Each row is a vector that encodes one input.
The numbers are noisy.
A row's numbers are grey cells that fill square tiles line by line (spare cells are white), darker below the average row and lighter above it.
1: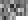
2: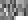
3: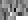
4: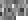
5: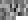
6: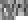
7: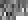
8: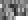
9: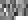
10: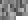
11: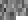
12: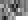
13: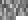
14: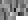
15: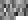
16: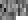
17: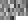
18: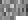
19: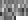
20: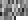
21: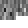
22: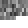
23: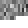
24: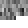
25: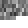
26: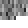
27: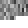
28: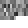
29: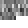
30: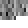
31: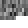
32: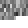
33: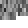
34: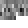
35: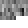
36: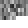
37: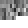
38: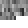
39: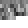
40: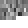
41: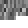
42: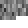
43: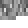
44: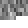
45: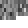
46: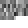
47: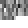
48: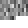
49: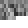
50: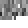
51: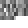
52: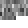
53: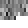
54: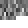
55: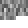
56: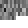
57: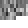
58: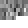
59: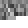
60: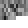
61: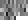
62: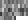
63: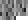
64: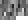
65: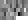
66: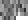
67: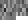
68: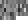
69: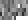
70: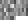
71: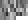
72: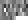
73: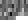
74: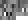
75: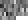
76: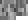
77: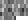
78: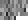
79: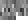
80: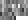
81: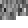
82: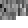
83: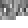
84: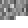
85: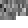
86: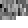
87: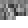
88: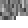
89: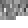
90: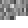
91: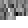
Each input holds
one of 4 labels, together with either a point on a 5-point line, or a point on a 7-point line.
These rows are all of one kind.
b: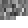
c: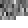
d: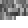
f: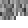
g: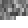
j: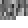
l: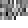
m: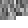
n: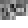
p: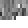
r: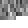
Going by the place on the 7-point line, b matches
d, g and p.
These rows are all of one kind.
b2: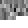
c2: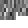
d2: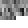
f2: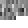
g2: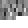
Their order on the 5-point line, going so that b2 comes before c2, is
b2, c2, g2, f2, d2.
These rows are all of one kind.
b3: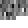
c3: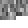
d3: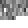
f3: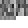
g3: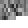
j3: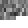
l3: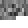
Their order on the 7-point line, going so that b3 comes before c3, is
j3, l3, g3, f3, b3, d3, c3.
